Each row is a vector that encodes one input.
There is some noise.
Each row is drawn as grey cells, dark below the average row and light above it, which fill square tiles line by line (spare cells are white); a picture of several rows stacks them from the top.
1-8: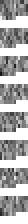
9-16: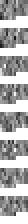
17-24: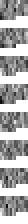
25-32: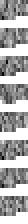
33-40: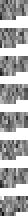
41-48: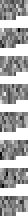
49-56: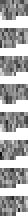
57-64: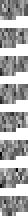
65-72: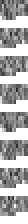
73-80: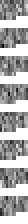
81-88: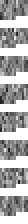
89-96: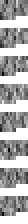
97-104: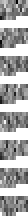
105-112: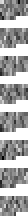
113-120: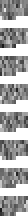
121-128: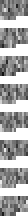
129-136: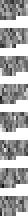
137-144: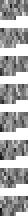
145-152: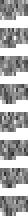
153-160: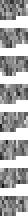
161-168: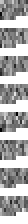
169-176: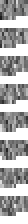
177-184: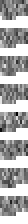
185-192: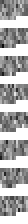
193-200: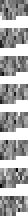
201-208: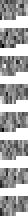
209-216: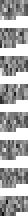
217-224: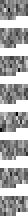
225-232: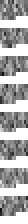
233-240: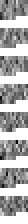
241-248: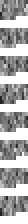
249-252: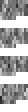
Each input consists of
either a node of an 8-node tree, a node of a 9-node tree and three true/false values, or a list of up to two points on a 7-point line.
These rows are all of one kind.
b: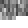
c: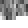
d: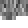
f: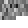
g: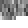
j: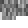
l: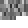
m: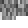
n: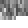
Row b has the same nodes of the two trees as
j, m and n.
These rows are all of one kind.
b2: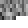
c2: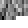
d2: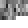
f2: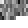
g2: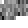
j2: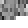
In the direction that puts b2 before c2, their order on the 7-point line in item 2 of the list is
g2, j2, b2, f2, d2, c2.
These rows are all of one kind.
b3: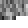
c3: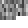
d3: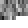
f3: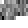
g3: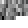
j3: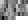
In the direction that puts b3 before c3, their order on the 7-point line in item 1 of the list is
f3, g3, j3, d3, b3, c3.
